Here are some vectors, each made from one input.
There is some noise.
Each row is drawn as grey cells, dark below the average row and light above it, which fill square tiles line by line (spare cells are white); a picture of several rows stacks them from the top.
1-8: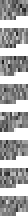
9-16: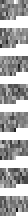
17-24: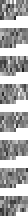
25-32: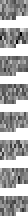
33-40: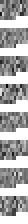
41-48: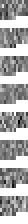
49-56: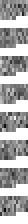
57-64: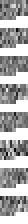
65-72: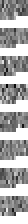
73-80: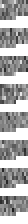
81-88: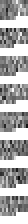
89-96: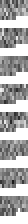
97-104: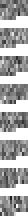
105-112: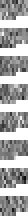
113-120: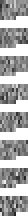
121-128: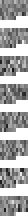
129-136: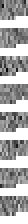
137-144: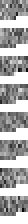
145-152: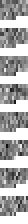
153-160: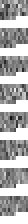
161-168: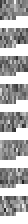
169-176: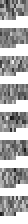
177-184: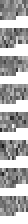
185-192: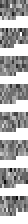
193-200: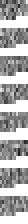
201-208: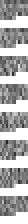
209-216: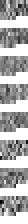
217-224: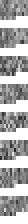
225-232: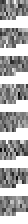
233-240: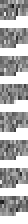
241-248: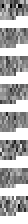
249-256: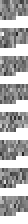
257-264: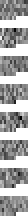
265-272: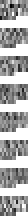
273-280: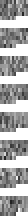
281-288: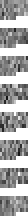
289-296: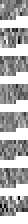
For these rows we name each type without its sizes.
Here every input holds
a point on a line, together with either a point on a line, or a node of a tree.
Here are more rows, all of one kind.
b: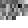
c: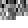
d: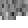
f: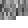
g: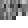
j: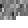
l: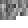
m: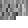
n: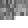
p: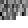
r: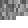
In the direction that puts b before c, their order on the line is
n, l, j, b, g, p, d, r, c, f, m.
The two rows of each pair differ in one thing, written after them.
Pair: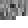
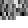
the place on the line
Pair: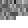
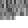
the place on the line
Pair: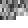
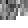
the node of the tree
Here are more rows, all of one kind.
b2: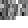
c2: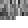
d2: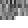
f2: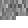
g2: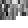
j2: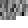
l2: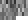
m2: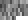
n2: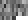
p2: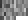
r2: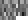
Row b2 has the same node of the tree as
g2 and l2.
